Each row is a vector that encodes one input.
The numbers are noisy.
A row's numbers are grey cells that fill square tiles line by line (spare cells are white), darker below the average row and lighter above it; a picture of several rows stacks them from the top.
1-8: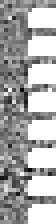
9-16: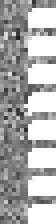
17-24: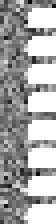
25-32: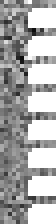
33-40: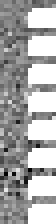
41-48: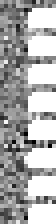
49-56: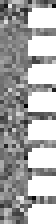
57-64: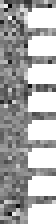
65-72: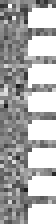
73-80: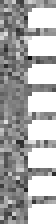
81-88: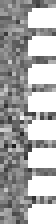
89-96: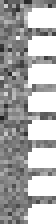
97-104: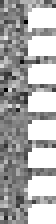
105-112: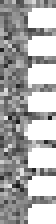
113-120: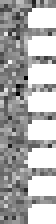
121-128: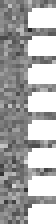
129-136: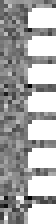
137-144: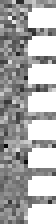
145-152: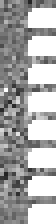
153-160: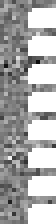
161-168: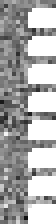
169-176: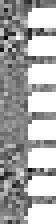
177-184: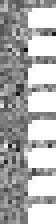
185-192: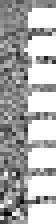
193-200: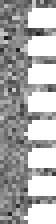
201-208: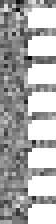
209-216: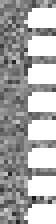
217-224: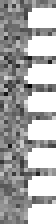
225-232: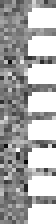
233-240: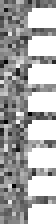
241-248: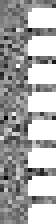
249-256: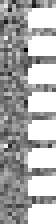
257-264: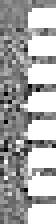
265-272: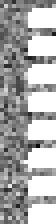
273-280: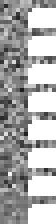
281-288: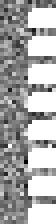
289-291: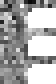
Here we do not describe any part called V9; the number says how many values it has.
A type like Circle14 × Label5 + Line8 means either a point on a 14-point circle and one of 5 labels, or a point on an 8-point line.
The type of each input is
(Label4 × V9 + Tree8) × List3(Line6).
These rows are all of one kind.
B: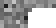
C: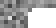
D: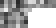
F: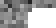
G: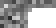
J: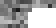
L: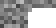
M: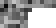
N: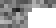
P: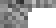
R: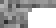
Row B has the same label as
F, G, M and P.
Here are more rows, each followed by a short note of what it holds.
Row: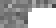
one of 4 labels and a value of V9, together with the empty list
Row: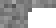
one of 4 labels and a value of V9, together with a list of three items
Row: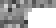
a node of an 8-node tree, together with the empty list
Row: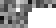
one of 4 labels and a value of V9, together with a list of one item
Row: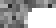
one of 4 labels and a value of V9, together with a list of two items
